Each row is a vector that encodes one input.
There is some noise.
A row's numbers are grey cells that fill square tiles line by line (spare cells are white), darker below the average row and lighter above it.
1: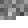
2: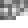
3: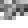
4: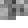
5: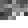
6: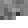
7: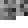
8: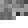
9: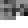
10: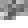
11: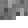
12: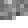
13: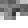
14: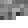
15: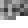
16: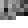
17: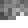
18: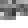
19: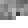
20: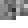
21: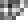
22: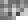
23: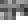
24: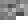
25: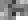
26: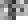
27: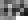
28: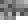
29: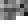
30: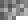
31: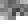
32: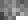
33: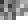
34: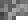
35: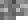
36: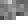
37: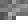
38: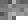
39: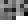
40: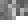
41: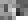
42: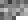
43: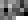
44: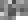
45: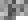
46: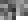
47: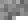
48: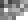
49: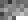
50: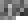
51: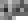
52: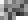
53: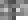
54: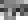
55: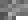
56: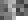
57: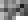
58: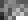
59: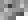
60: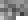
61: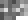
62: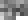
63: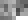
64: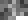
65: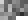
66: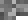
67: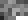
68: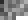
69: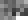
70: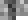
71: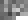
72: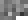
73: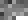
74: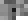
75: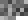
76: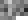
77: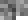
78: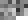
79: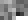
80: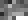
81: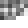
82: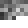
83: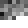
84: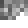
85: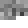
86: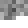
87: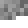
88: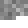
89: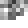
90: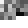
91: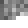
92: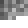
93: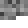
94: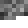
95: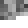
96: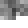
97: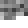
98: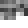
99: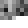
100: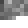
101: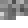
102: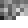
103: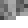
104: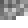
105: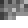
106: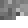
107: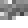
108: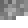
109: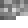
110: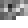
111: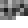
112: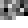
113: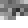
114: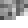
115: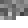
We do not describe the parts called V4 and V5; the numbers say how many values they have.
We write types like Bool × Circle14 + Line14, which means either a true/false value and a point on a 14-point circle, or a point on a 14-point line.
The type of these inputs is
(Bool × Bool × Bool + V4 × V5) × Line6.
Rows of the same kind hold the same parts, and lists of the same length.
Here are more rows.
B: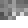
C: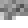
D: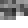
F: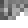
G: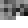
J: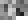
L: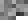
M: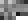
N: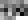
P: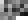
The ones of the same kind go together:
B, C, D, F, M
G, J, L, N, P

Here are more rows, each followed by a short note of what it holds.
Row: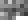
a point on a 6-point line, a value of V4 and a value of V5
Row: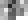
a point on a 6-point line and three true/false values
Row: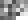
a point on a 6-point line, a value of V4 and a value of V5
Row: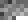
a point on a 6-point line and three true/false values
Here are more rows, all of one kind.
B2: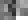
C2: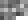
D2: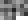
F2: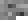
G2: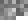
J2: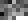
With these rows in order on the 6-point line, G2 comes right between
C2 and J2.
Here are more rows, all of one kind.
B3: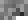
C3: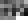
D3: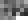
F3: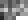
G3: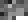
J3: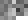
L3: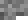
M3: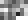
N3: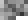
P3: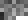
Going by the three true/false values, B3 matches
C3, D3, F3 and P3.
